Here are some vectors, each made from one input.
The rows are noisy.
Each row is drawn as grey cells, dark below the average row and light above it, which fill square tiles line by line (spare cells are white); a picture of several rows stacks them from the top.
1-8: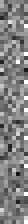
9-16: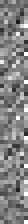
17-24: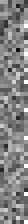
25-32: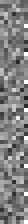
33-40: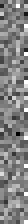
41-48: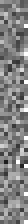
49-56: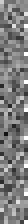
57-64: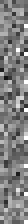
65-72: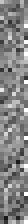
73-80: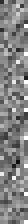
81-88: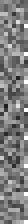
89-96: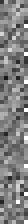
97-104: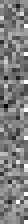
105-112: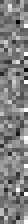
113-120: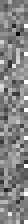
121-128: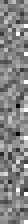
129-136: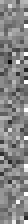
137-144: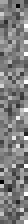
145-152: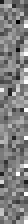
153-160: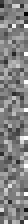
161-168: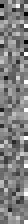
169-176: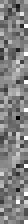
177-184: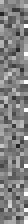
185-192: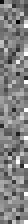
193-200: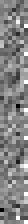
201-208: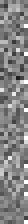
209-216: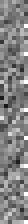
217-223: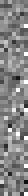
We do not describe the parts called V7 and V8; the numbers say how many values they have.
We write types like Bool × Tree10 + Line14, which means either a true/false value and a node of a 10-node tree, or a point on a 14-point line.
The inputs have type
Line9 × V8 + List2(Line4 × Line6) × V7.
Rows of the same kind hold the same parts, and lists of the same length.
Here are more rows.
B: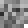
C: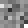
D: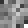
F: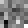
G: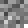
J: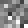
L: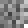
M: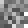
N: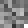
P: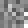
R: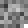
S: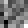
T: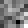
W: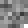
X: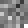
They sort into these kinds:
B, C, F, L, M, S, T
D
G, J, P, X
N, R, W

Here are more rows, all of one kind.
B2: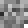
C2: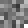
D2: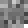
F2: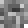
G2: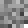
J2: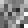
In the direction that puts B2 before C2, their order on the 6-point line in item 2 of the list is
B2, F2, J2, C2, D2, G2.
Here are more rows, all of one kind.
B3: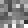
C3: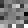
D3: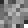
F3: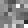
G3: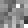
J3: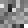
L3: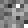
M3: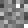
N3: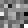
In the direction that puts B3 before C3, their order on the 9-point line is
D3, L3, G3, M3, J3, F3, N3, B3, C3.
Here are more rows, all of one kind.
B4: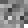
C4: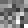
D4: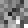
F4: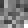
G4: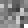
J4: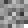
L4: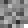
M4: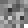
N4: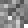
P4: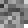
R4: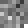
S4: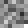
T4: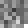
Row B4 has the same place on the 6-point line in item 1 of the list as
J4, N4 and S4.
